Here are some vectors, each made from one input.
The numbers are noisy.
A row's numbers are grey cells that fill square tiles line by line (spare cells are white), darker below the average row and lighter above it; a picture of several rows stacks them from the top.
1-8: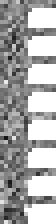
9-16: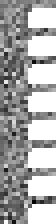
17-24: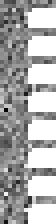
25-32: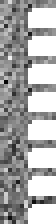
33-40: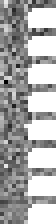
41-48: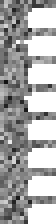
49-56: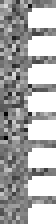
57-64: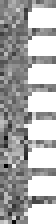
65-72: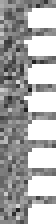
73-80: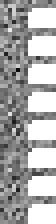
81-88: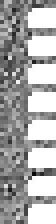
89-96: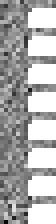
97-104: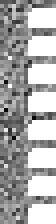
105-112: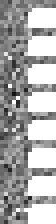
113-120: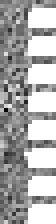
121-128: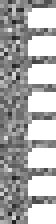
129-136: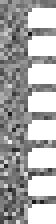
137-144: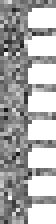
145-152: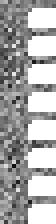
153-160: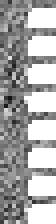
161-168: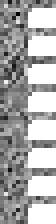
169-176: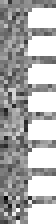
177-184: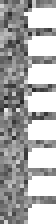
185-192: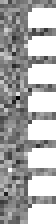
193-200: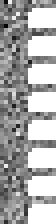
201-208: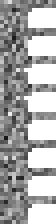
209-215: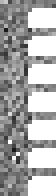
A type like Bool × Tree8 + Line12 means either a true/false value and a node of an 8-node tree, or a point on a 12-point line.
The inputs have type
(Bool × Bool × Bool + Line8) × Line8.
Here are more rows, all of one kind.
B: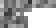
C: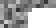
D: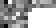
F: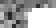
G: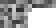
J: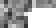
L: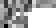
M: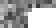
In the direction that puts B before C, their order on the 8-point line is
D, J, M, L, B, C, G, F.
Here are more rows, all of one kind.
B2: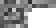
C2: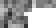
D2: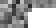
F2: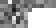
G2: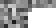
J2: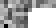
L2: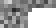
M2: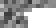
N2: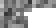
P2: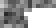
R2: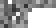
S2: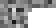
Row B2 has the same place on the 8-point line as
L2, N2 and P2.
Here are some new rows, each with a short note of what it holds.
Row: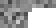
a point on each of two 8-point lines
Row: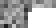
a point on each of two 8-point lines
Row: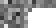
a point on each of two 8-point lines
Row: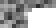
a point on an 8-point line and three true/false values
